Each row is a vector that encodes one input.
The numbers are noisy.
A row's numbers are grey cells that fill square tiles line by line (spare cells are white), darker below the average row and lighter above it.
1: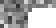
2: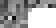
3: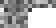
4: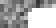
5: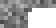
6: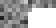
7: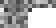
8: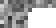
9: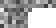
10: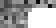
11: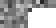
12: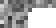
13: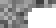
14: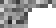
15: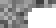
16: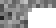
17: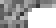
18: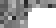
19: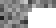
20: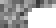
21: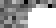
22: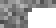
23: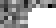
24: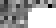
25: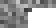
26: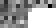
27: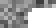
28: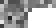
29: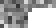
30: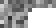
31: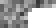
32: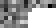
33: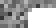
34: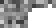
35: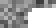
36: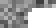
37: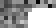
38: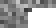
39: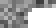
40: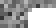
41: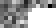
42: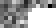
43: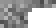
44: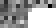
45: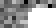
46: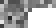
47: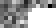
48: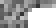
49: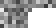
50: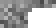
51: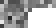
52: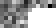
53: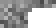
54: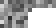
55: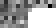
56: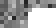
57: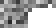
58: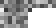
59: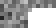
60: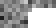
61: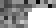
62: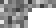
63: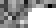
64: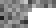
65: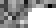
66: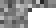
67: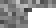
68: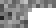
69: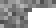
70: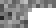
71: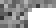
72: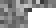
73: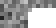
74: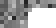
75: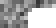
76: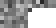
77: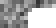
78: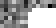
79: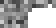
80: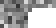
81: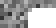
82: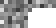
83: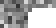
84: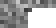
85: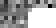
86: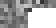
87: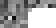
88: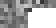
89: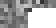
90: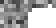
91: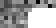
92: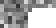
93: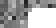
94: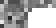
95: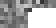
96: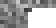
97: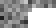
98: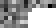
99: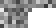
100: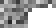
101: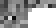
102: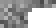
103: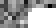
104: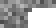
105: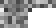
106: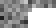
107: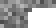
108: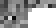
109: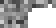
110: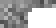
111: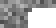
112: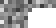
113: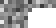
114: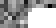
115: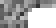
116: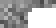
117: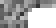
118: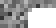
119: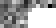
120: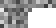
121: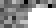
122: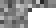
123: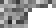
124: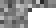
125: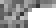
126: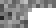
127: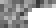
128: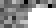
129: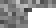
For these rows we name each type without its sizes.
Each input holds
either a point on a circle and a true/false value, or a point on a line.
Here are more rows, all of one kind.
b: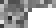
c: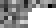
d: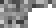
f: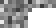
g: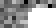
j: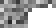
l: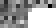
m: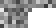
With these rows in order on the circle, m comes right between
c and j.
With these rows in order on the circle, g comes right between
b and f.
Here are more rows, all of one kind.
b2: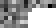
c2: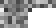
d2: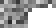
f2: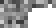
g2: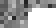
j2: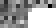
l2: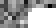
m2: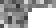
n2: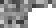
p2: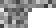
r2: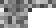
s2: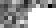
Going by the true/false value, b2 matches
g2, j2, l2 and s2.
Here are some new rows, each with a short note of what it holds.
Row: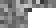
a point on a line
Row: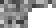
a point on a circle and a true/false value
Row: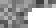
a point on a line
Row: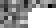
a point on a circle and a true/false value
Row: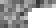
a point on a line
